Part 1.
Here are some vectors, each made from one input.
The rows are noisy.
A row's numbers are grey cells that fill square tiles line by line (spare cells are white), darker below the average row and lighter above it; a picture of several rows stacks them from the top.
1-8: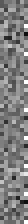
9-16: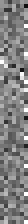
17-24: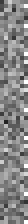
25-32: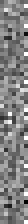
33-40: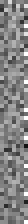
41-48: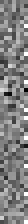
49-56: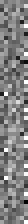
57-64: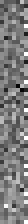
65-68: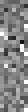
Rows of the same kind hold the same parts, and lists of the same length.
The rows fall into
2 kinds.
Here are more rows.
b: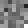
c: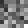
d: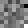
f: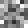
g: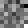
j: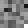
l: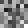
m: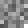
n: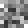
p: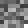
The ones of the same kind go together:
b, c, d, g, j, l, p
f, m, n

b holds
a node of a 9-node tree.
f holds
a point on a 4-point line, a point on a 5-point line and a node of a 9-node tree.
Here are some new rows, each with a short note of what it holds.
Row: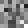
a node of a 9-node tree
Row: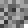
a point on a 4-point line, a point on a 5-point line and a node of a 9-node tree
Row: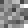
a point on a 4-point line, a point on a 5-point line and a node of a 9-node tree
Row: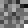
a node of a 9-node tree
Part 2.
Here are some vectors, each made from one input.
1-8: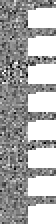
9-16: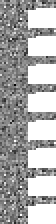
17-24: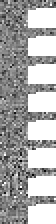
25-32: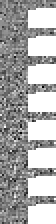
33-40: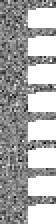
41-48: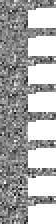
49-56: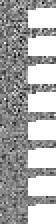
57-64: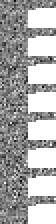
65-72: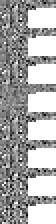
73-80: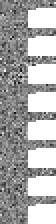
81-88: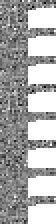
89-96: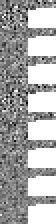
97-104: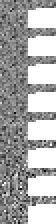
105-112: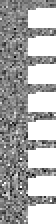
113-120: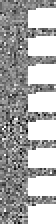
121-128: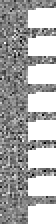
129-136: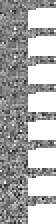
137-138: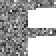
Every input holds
either a point on a 7-point line, or a point on an 11-point line.
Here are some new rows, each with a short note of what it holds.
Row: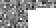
a point on a 7-point line
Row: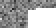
a point on an 11-point line
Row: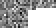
a point on a 7-point line
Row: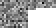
a point on a 7-point line
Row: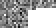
a point on a 7-point line
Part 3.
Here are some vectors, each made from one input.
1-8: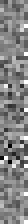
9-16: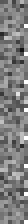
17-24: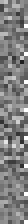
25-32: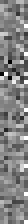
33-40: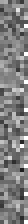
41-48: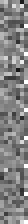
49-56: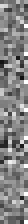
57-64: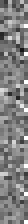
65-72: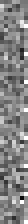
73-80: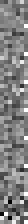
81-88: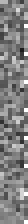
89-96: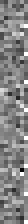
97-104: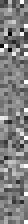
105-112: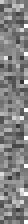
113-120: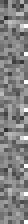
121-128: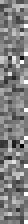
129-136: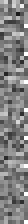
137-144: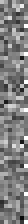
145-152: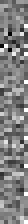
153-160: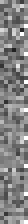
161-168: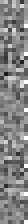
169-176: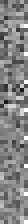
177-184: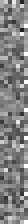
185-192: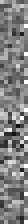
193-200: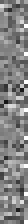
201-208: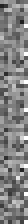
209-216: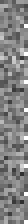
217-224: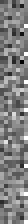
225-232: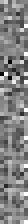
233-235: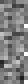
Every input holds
a list of up to two points on a 5-point line.
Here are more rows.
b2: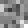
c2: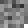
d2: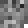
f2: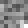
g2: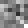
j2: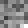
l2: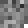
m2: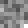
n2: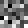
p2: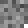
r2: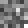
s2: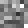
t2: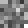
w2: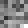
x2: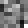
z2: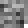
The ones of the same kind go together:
b2, c2, d2, f2, g2, j2, l2, m2, p2, w2
n2
r2, s2, t2, x2, z2

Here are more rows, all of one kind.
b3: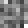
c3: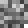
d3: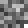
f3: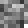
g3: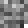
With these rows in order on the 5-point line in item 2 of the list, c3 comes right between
d3 and f3.
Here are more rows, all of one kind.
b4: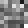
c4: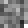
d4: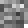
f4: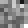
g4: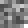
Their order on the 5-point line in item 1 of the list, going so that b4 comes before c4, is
f4, g4, d4, b4, c4.
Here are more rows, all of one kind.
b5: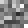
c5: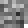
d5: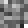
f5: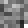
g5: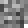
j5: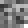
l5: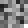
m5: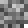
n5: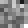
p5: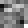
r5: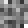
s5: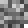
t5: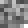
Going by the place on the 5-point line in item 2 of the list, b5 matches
m5, s5 and t5.
